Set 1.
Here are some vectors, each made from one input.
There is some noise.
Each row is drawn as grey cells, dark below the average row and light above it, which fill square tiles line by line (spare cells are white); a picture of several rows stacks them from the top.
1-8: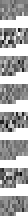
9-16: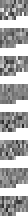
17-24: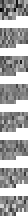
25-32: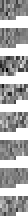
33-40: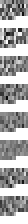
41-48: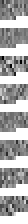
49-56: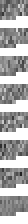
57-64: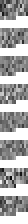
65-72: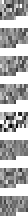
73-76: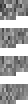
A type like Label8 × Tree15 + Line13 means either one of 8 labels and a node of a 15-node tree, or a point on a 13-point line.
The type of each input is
Bool × Bool × Bool + Unit.
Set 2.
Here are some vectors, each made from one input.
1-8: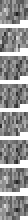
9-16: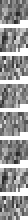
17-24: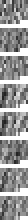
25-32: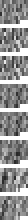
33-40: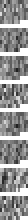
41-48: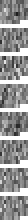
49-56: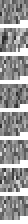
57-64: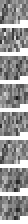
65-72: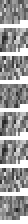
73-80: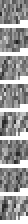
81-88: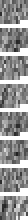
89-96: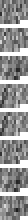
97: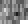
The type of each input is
Line8.
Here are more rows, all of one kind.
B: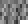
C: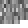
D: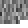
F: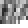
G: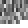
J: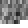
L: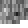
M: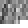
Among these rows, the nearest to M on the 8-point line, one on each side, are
C and F.
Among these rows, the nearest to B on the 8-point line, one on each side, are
D and J.
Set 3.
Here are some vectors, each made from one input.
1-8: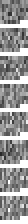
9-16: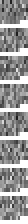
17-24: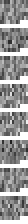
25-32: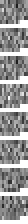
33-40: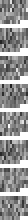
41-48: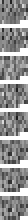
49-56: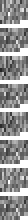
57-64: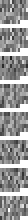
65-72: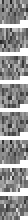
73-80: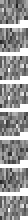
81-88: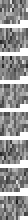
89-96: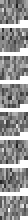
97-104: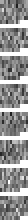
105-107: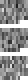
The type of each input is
Circle9.
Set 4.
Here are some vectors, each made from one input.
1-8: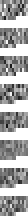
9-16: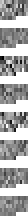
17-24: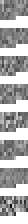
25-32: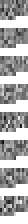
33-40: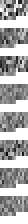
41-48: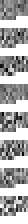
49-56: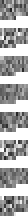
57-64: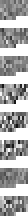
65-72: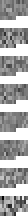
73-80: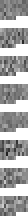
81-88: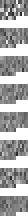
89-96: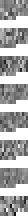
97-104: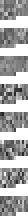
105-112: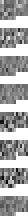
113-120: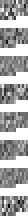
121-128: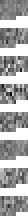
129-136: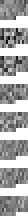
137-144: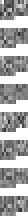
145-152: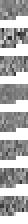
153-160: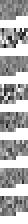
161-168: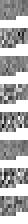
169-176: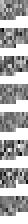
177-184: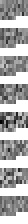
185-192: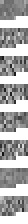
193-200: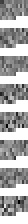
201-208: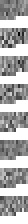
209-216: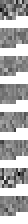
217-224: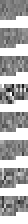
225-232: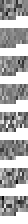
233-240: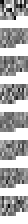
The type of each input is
Bool × Bool × Bool.
